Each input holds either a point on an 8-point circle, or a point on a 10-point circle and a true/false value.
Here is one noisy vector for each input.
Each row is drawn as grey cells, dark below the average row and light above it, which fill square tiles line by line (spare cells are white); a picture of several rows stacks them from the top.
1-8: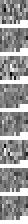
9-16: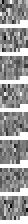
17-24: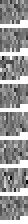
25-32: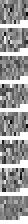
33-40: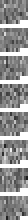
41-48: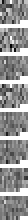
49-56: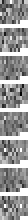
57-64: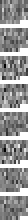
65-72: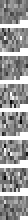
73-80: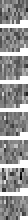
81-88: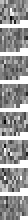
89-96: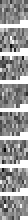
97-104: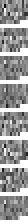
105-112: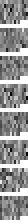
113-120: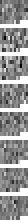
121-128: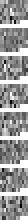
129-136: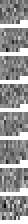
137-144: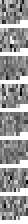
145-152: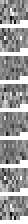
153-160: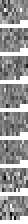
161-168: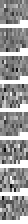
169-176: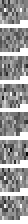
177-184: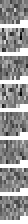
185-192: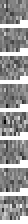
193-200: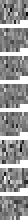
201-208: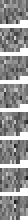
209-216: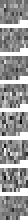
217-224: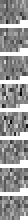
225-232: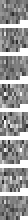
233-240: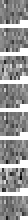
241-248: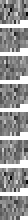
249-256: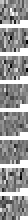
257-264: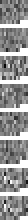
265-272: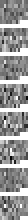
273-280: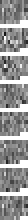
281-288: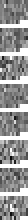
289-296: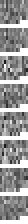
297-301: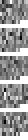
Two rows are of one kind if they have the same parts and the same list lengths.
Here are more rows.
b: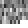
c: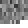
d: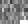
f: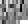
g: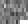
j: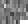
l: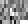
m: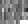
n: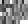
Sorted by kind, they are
b, f, l, n
c, d, g, j, m

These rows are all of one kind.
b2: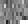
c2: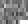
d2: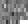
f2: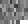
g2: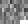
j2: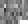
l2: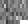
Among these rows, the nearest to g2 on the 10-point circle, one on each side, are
j2 and l2.
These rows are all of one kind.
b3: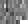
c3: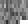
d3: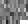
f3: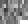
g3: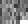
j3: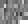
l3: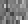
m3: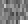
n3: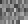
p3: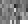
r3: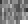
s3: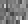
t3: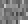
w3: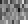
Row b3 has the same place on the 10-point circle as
l3, n3 and s3.
